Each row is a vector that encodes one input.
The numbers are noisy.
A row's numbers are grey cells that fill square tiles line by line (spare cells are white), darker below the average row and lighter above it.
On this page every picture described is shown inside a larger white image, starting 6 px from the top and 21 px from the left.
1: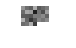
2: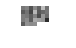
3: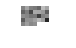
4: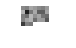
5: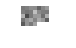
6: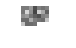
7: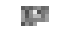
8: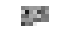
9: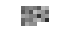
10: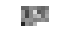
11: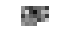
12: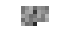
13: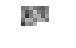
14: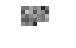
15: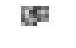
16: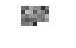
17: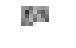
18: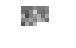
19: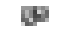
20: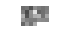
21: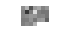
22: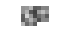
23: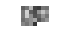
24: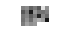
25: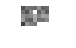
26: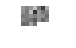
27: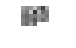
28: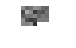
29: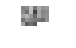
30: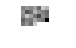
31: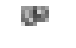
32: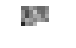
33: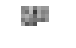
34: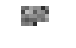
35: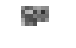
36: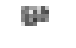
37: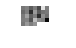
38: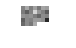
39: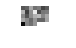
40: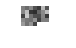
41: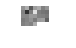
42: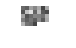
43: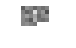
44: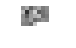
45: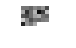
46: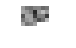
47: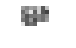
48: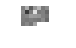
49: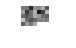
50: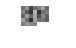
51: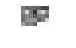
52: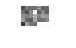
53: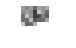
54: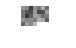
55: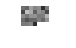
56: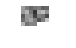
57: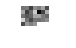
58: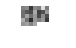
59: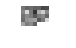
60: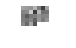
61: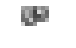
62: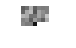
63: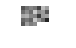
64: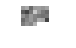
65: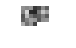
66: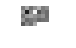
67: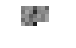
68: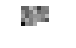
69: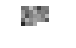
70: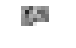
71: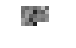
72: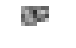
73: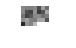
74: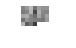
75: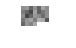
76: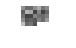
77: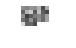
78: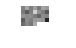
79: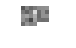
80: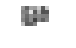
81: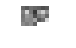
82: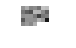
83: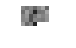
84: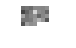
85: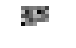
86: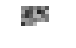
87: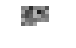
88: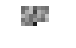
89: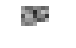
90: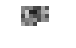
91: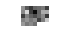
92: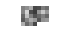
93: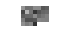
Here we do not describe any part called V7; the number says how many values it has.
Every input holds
a node of a 9-node tree, together with either a point on a 4-point line and a point on a 6-point line, or a value of V7.
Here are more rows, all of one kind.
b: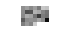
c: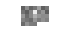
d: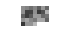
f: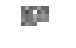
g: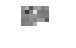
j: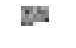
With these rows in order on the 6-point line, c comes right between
f and g.
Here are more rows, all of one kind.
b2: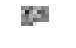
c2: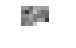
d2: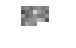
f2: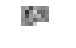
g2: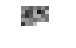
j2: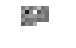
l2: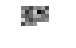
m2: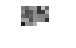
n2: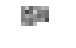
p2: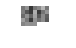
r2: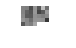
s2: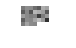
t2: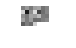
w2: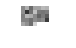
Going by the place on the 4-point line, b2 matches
f2, l2, r2 and t2.
